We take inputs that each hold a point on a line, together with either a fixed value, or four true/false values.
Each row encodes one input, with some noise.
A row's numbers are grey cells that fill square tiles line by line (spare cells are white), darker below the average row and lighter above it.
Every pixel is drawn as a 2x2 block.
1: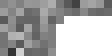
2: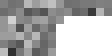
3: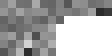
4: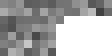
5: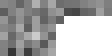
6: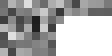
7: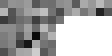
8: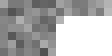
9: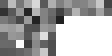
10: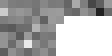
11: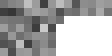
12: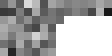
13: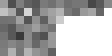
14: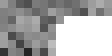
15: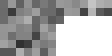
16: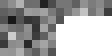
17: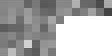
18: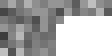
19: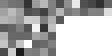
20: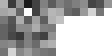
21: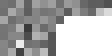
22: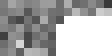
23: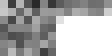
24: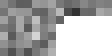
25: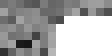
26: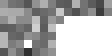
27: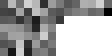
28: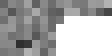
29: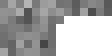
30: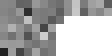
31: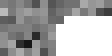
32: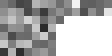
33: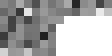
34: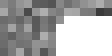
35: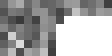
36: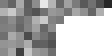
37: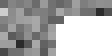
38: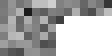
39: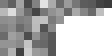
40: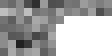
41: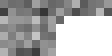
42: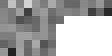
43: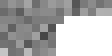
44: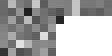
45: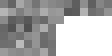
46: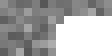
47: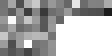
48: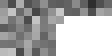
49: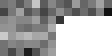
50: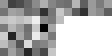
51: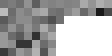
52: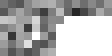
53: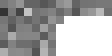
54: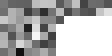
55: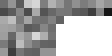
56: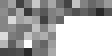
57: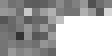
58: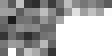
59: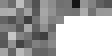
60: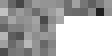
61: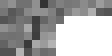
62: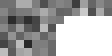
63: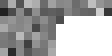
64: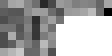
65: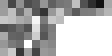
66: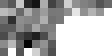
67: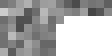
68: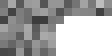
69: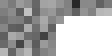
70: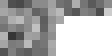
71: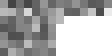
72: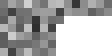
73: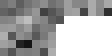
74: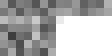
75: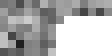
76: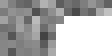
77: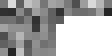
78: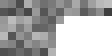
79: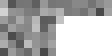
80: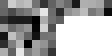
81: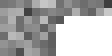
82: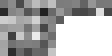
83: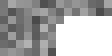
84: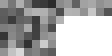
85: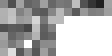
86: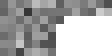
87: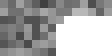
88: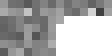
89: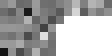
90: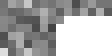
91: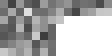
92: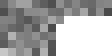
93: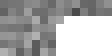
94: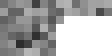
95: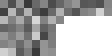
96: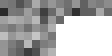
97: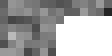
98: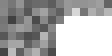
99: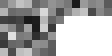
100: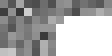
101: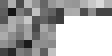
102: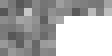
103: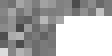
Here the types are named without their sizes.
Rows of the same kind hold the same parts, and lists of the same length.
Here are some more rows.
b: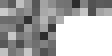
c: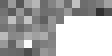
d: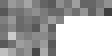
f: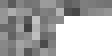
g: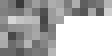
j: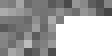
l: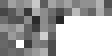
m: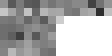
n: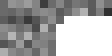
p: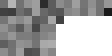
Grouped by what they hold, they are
b, c, d, f, g, j, m, n, p
l

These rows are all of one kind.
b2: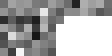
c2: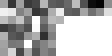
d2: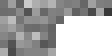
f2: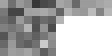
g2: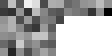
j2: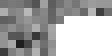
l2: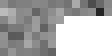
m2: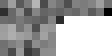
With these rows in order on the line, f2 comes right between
j2 and l2.
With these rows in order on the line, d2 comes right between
b2 and g2.
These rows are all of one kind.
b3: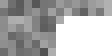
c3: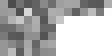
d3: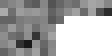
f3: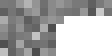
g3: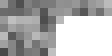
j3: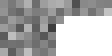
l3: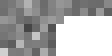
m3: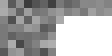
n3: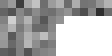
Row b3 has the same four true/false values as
c3, g3 and j3.
